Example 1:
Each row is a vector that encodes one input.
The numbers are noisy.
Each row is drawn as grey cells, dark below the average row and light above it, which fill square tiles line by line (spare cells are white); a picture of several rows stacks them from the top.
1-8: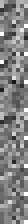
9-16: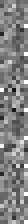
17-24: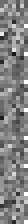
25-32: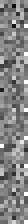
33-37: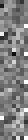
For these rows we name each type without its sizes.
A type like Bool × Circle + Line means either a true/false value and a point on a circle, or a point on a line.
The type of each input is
Bool × Label.
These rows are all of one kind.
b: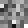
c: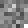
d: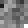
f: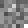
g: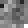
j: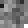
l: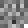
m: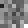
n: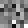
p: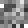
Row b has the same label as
c and f.
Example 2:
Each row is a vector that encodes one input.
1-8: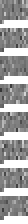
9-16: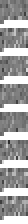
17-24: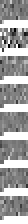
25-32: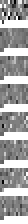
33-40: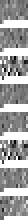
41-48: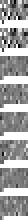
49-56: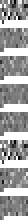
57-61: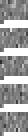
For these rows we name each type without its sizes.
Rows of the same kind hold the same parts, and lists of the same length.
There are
2 kinds of row.
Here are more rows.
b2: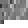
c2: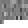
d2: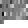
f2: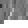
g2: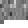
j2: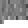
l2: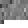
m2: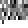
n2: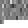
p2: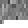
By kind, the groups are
b2, c2, d2, f2, g2, j2, l2, n2, p2
m2

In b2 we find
a node of a tree and a true/false value.
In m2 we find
a fixed value.
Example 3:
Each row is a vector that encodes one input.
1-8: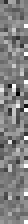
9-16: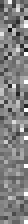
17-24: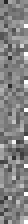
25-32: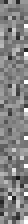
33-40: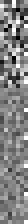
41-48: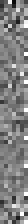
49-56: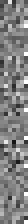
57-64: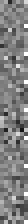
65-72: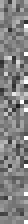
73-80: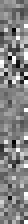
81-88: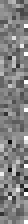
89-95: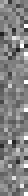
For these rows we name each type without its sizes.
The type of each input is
Circle + Tree.
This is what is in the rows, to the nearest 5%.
About 50% of them hold a point on a circle. The rest hold a node of a tree.
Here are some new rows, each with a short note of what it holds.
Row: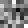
a node of a tree
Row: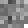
a point on a circle
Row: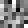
a point on a circle
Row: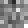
a point on a circle
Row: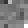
a node of a tree
